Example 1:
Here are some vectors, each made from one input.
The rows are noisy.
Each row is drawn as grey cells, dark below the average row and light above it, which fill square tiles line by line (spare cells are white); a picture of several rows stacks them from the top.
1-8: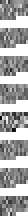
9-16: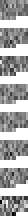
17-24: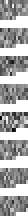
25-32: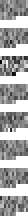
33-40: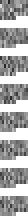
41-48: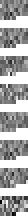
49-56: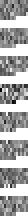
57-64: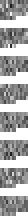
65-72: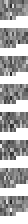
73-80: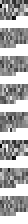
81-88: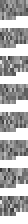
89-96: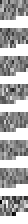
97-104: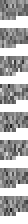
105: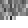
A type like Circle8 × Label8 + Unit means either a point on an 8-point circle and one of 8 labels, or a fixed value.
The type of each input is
List2(Line10).
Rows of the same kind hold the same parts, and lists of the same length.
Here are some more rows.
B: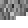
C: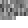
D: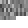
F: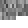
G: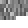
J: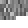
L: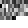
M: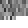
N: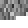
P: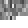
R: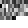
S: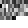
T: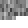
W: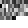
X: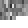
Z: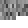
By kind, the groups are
B, C, D, F, G, J, N, T, Z
L, R, S, W
M, P, X

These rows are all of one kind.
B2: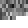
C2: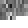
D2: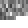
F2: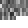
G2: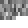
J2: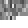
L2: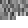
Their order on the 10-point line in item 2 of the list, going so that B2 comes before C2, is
B2, F2, C2, L2, J2, D2, G2.
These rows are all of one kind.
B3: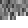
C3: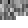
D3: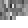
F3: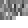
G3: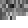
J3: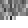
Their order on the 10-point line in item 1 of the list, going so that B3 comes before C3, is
G3, D3, F3, J3, B3, C3.
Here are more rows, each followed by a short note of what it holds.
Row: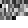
the empty list
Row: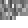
a list of two items
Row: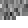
a list of one item
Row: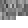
a list of one item
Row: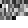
the empty list
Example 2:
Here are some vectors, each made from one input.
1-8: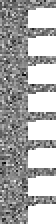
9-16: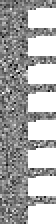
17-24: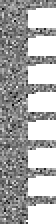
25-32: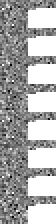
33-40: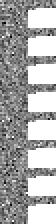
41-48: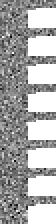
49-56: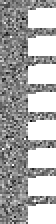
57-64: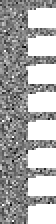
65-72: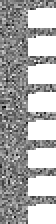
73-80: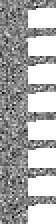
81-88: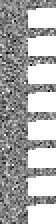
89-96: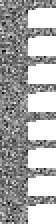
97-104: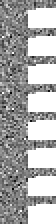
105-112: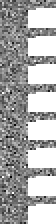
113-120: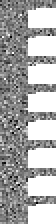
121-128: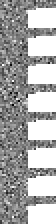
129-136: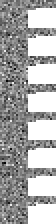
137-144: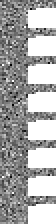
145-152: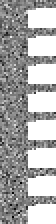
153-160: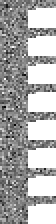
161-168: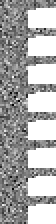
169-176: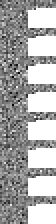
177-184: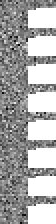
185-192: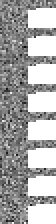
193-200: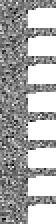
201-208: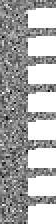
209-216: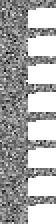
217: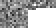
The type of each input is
Line9 × (Tree14 + Unit).
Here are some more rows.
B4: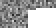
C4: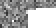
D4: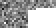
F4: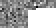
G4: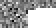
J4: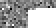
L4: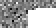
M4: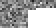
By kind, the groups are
B4, C4, D4, F4, M4
G4, J4, L4

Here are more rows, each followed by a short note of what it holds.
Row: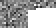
a point on a 9-point line and a node of a 14-node tree
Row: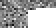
a point on a 9-point line and a node of a 14-node tree
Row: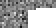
a point on a 9-point line and a node of a 14-node tree
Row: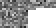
a point on a 9-point line
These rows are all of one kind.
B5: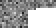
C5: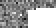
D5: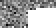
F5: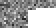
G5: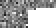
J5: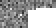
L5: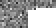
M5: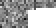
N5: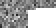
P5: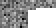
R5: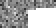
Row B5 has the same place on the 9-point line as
C5, G5, J5 and L5.
